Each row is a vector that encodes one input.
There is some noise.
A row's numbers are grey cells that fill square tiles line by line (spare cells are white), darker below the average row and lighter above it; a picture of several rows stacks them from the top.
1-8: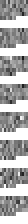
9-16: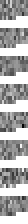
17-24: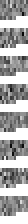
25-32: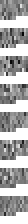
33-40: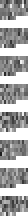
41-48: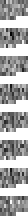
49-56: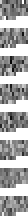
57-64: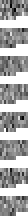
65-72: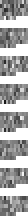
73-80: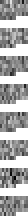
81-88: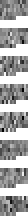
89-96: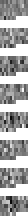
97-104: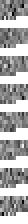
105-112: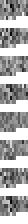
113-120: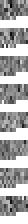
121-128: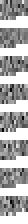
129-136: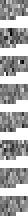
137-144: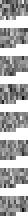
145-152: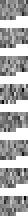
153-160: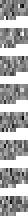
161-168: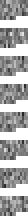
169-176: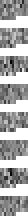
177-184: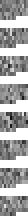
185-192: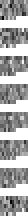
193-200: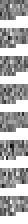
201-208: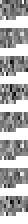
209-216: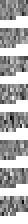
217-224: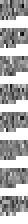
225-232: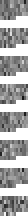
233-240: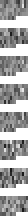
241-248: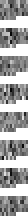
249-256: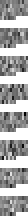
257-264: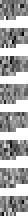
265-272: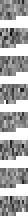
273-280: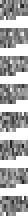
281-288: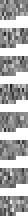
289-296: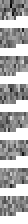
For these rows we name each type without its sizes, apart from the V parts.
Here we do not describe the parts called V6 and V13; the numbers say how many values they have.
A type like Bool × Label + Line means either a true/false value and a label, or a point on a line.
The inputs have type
Line × (Line × V13 + V6).
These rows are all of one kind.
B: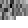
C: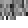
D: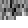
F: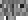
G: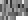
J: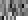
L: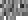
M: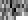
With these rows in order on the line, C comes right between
F and L.
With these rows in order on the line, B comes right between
D and F.
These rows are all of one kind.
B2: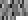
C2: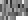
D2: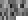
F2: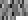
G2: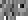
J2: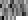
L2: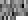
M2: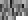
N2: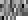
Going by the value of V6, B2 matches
F2 and J2.
